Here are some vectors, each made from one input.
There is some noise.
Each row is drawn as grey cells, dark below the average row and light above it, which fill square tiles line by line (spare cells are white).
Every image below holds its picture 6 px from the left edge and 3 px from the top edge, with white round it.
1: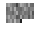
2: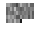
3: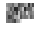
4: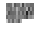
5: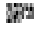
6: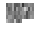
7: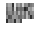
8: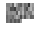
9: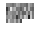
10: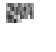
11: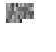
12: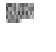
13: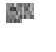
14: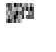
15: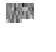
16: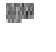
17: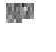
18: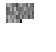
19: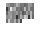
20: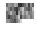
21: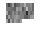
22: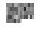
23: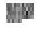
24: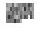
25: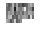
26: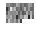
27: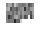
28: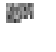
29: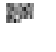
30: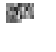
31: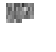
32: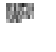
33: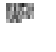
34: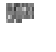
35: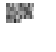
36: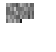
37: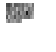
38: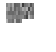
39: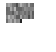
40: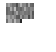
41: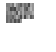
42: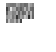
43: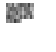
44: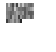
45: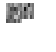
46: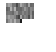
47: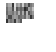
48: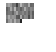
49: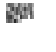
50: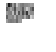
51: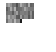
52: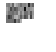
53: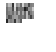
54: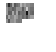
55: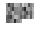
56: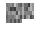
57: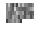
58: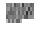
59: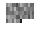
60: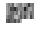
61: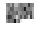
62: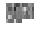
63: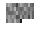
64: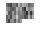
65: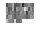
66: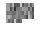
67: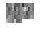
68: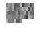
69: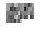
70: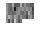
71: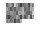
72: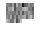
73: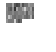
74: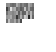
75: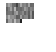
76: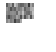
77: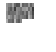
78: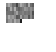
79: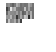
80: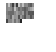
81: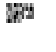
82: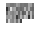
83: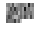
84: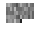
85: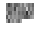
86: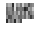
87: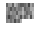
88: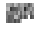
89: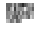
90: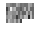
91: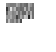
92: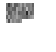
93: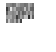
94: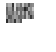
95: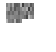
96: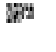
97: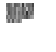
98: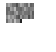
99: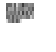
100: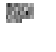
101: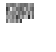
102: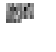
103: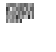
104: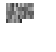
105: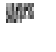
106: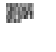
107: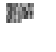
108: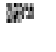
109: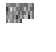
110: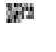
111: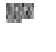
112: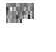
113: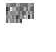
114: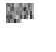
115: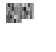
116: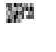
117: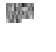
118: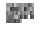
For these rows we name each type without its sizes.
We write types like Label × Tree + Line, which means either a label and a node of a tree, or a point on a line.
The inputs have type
List(Line).
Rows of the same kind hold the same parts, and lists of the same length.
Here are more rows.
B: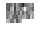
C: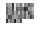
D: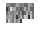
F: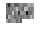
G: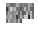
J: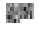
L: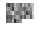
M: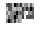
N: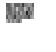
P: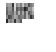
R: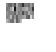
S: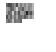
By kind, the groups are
B, F, L, N, S
C, D, G, P
J, R
M

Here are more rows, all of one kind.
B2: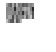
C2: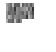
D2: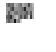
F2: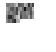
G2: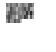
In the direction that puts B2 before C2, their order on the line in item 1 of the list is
B2, C2, G2, D2, F2.
